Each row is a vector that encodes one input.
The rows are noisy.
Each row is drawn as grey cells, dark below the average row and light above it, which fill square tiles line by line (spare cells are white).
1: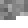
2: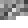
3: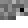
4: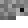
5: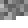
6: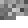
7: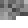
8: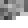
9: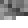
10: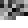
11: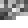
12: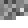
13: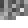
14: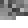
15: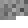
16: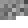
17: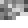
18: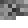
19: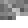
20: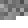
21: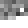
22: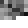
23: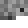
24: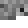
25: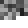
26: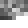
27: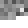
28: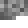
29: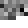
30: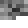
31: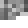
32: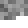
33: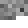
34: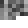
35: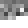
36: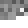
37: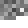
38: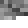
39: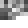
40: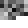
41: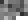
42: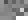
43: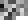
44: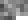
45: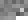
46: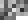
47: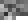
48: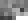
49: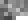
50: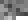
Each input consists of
a point on each of two 3-point lines and a true/false value.
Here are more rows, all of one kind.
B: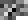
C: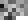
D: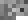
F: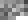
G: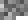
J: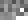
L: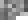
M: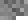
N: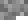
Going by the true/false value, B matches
G, J and M.
